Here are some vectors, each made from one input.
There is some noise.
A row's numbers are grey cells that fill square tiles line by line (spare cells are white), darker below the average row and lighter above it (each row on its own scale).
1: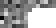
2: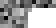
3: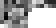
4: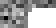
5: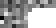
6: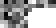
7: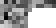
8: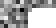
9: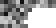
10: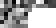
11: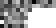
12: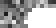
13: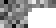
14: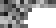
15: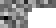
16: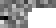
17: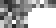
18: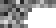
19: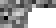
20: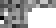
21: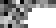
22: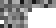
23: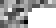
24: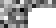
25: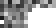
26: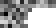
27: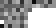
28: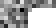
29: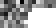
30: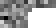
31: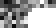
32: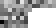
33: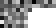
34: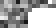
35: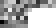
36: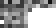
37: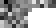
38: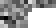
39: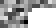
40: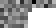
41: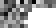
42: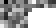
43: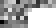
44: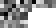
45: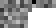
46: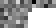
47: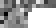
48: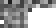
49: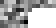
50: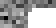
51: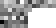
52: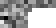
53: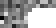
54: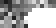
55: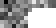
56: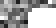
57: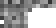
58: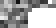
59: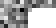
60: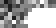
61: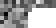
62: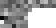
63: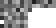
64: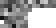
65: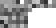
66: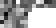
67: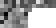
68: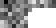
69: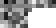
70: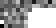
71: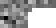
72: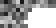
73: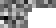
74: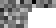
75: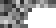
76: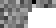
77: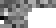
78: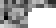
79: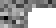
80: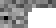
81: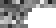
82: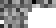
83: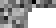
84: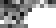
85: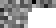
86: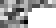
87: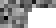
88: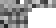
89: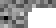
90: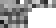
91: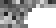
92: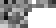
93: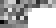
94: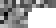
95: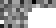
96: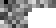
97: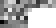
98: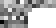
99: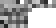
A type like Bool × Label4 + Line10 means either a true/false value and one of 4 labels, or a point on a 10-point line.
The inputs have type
Bool × Circle8 + Line6.
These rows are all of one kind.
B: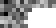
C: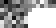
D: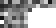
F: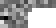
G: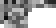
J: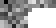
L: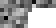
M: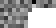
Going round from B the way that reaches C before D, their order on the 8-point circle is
B, M, L, G, F, J, C, D.
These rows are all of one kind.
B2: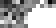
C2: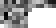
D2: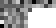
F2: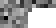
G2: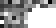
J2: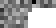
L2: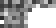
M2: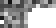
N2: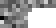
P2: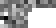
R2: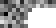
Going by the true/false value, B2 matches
C2 and R2.
